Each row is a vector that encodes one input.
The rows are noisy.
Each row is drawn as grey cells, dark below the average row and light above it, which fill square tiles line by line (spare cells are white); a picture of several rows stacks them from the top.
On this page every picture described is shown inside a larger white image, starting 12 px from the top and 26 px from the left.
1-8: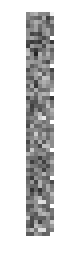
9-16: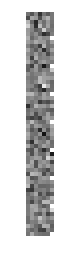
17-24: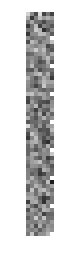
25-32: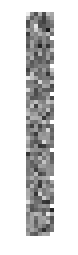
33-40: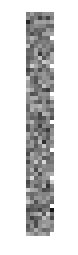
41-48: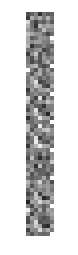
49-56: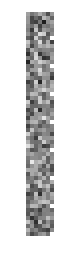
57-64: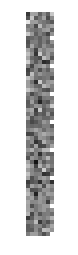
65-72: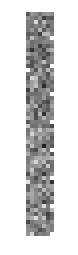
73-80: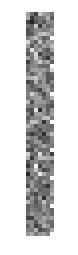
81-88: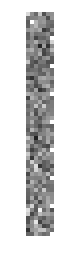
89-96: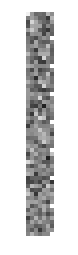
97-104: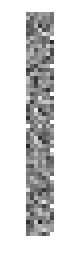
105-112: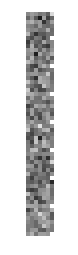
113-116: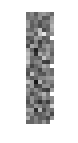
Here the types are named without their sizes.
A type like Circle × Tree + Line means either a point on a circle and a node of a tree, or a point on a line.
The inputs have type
(Bool × Bool × Bool + Label) × Line.
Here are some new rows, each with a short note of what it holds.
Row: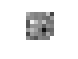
a label and a point on a line
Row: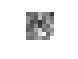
a point on a line and three true/false values
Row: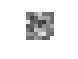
a point on a line and three true/false values
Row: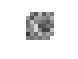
a label and a point on a line
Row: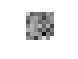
a label and a point on a line
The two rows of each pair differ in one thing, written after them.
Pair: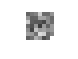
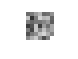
one of the three true/false values
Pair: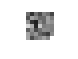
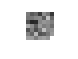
one of the three true/false values
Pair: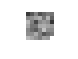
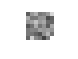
the place on the line
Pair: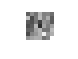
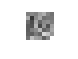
the place on the line
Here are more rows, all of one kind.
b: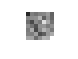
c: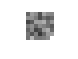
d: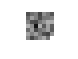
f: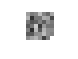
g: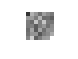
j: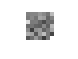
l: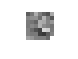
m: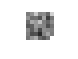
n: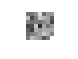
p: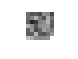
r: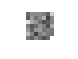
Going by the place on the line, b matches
d and l.
